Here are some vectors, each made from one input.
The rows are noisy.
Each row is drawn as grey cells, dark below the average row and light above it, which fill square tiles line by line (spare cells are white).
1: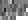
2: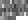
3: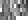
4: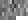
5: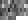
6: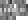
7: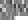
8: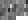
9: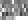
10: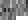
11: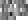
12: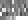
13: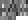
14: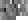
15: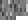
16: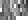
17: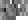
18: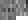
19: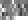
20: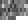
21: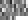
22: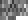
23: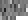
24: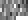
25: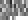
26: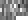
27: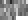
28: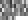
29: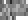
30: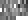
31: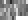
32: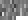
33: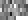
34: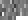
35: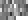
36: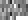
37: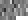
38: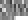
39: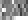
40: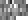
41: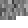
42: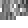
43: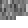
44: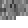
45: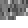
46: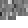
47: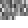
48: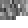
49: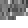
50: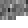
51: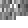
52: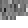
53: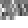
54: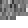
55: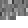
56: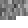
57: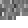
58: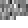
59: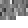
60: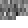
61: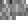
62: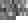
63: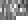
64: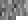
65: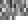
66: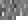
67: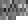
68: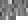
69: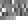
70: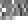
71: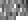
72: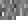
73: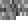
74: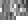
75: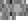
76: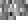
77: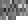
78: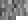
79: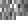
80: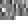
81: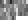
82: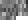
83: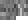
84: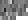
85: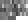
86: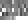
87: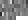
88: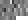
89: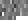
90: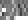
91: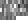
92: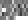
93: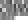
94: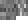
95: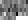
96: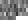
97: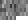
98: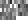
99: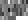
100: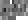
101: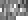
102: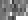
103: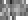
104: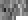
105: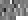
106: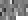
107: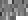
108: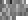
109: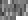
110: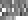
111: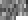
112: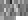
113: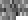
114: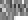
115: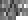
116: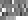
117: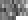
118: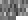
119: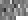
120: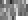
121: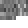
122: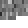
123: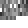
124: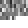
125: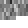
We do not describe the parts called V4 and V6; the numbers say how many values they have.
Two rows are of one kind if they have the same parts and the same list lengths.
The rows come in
2 kinds.
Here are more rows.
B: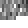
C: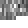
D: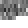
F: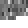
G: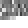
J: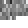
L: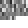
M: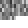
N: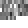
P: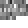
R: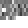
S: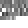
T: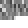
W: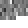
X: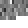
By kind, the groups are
B, C, G, J, L, M, N, P, R, S, T
D, F, W, X

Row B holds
a point on a 5-point line, a true/false value and a value of V4.
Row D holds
a true/false value, a value of V4 and a value of V6.
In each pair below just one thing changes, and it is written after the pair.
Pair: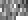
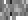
the place on the 5-point line
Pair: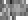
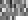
the place on the 5-point line
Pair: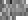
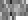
the value of V4
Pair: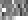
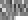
the place on the 5-point line
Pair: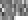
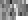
the place on the 5-point line
